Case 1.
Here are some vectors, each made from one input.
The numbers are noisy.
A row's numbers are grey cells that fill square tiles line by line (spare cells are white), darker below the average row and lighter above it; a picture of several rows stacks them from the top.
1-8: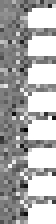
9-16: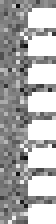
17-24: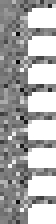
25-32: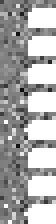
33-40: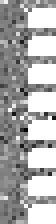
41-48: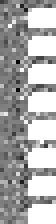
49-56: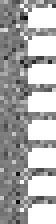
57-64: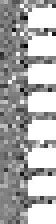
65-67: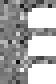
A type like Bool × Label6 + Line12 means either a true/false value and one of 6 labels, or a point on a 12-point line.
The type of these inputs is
Bool × Line8.
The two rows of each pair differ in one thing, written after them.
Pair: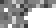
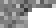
the place on the 8-point line
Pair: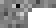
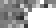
the place on the 8-point line
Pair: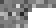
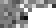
the true/false value
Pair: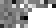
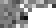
the place on the 8-point line
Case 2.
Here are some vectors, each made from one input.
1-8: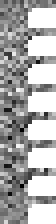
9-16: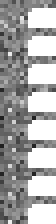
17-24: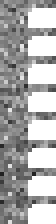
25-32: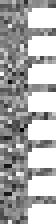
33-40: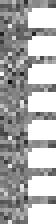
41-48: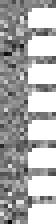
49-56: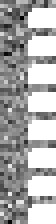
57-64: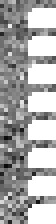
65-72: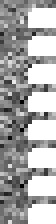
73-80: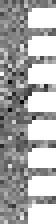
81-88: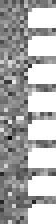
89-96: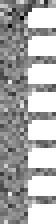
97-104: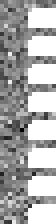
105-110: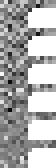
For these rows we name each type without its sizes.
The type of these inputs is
Bool × Bool × Bool + Line.
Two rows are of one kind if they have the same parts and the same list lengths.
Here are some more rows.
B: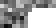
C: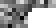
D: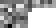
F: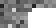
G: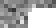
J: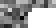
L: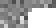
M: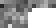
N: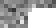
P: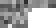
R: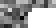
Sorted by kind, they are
B, C, D, J, R
F, G, L, M, N, P

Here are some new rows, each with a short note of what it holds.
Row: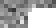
three true/false values
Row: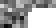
a point on a line
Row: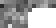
three true/false values
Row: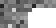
three true/false values
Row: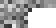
a point on a line
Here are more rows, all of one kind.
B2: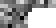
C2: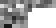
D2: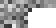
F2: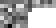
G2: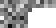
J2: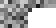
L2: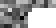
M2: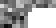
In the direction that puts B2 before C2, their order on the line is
B2, L2, M2, C2, F2, G2, J2, D2.
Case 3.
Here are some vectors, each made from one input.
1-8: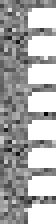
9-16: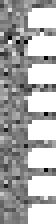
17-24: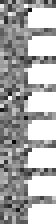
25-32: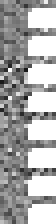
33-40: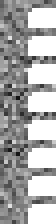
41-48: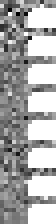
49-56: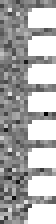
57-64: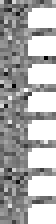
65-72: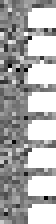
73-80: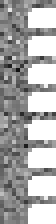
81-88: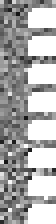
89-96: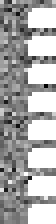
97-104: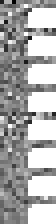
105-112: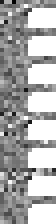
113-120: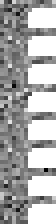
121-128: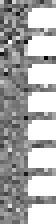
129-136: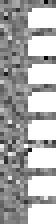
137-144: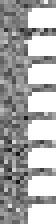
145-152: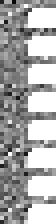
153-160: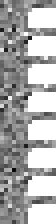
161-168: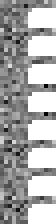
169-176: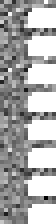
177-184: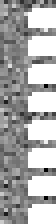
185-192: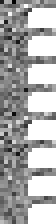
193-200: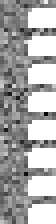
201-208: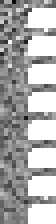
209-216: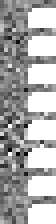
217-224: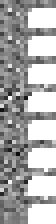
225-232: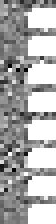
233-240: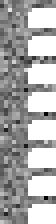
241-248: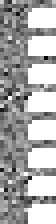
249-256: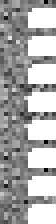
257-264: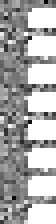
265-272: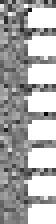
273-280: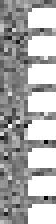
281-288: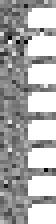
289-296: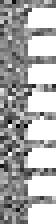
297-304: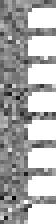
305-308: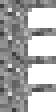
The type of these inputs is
Bool × Line8.
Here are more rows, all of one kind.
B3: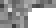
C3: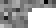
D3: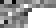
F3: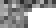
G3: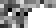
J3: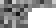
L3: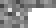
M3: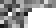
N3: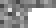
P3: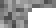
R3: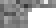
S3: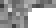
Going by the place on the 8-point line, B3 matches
D3 and S3.
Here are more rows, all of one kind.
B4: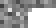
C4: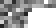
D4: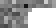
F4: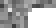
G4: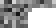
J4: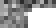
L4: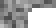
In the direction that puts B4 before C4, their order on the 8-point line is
J4, L4, F4, B4, C4, D4, G4.
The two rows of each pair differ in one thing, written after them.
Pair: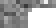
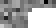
the place on the 8-point line
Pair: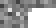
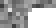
the place on the 8-point line
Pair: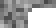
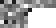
the true/false value
